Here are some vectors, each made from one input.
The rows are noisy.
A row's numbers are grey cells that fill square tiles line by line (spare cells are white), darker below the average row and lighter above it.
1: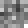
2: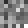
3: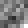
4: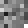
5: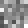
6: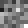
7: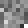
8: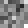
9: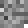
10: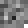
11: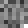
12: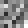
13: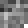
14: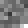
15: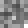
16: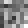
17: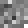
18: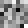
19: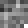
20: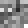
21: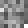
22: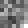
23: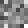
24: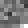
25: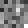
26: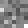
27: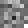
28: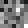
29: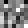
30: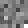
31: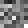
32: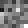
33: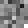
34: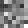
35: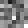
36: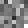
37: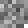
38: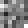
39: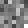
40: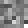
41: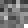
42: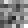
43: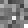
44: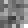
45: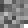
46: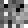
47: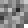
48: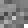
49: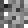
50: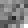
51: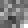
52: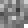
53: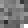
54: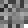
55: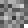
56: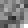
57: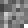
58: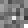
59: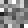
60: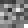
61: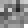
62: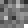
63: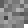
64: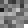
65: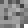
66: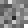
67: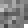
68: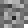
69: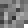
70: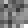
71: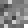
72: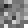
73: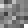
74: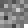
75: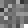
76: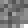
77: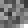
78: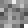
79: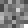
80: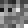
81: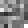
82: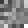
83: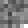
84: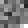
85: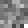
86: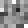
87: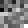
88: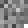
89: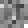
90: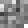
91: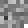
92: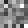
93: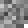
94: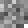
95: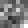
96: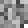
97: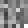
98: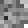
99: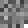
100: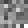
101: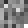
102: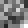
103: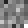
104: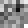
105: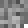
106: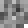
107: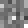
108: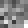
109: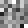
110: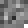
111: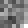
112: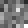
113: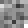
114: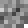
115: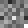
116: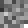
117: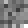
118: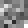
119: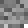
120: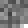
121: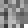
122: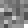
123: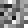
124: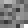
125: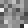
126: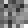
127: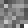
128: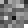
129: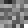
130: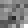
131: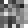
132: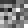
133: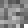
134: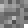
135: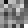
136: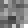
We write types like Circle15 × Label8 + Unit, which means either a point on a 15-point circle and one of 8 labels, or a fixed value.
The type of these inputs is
(Bool × Bool × Bool + Unit) × Line12.
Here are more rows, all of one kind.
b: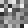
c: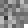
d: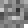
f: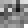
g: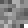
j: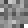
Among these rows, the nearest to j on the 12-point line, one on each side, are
c and g.
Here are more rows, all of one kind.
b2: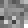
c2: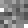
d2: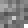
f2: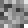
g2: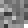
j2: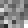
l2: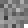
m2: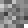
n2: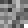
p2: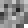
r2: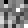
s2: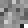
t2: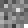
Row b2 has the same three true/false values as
d2, l2 and t2.
